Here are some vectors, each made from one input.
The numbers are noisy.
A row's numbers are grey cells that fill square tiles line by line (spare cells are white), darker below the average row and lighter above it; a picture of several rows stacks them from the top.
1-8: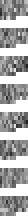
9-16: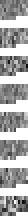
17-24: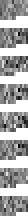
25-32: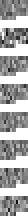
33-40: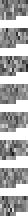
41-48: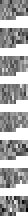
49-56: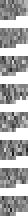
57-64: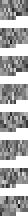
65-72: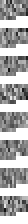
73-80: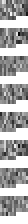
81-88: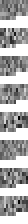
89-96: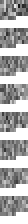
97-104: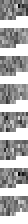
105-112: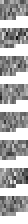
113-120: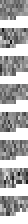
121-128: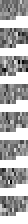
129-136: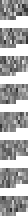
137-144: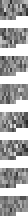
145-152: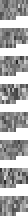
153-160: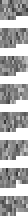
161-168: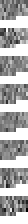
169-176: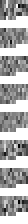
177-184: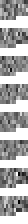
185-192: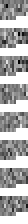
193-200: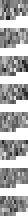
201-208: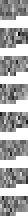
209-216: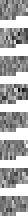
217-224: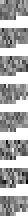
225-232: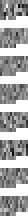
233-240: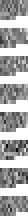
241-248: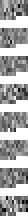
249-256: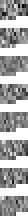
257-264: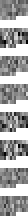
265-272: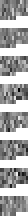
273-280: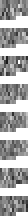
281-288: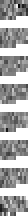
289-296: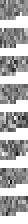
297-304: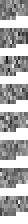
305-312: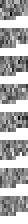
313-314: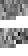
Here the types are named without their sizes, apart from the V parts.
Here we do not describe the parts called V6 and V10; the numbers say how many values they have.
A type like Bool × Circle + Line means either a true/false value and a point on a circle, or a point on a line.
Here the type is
(Bool × V6 + Label) × V10 + Circle + Unit.
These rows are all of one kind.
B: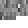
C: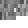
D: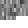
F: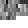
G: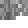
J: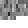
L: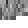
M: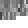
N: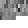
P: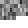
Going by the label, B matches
G, L and P.
